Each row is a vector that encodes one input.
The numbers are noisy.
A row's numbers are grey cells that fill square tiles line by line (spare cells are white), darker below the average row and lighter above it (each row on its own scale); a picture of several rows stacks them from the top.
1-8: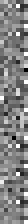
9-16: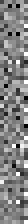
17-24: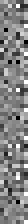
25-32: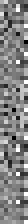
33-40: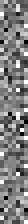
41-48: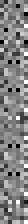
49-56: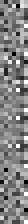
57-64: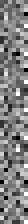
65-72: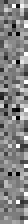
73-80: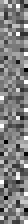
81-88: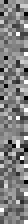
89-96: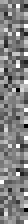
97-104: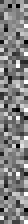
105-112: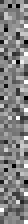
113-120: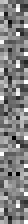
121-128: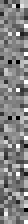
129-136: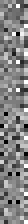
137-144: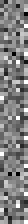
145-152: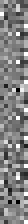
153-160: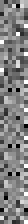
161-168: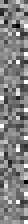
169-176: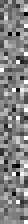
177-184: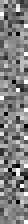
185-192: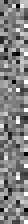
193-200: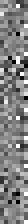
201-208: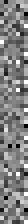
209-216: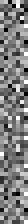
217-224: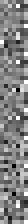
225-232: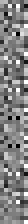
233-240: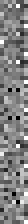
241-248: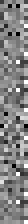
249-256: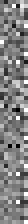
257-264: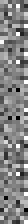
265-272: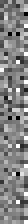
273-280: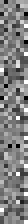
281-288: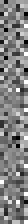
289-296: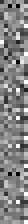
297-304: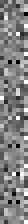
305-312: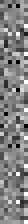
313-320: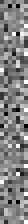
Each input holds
either a fixed value, or a node of a 10-node tree, or three true/false values.
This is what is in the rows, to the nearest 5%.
A few of them hold a fixed value. About 50% of them hold a node of a 10-node tree. The rest hold three true/false values.
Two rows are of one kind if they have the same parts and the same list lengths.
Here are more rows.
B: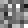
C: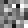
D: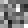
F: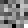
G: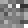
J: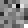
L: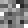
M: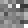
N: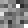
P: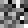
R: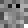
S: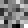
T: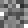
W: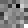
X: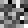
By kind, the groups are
B, D, G, L, M, N, T
C, F, J, R, S, W
P, X

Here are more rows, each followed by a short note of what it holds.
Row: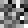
a fixed value
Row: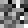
a fixed value
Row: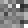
three true/false values
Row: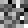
a fixed value
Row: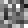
three true/false values
